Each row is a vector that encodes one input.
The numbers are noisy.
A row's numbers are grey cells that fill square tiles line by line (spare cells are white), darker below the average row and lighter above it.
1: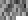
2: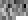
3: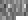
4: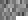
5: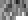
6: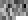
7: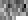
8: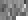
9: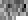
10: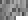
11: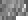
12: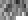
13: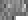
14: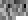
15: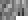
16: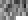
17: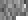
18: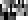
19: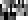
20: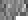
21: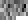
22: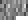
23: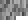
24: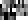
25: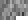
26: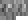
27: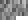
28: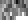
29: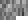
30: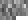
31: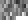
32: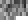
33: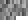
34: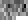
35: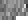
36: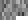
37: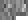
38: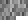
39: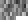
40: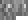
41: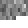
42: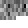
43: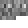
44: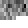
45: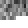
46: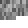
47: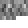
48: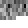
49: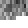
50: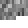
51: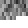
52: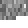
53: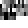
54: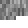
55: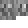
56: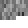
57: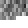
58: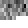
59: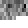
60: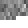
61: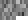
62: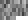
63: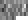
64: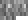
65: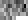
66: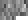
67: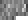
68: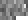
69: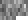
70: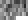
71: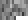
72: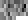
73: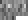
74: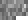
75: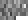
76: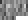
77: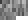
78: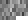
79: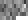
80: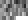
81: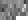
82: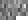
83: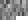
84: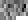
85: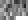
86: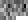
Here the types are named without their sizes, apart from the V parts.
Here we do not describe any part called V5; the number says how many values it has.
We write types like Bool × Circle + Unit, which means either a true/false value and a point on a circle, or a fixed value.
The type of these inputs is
List(Bool × V5).
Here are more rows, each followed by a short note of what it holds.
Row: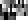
the empty list
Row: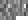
a list of two items
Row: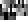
the empty list
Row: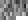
a list of one item
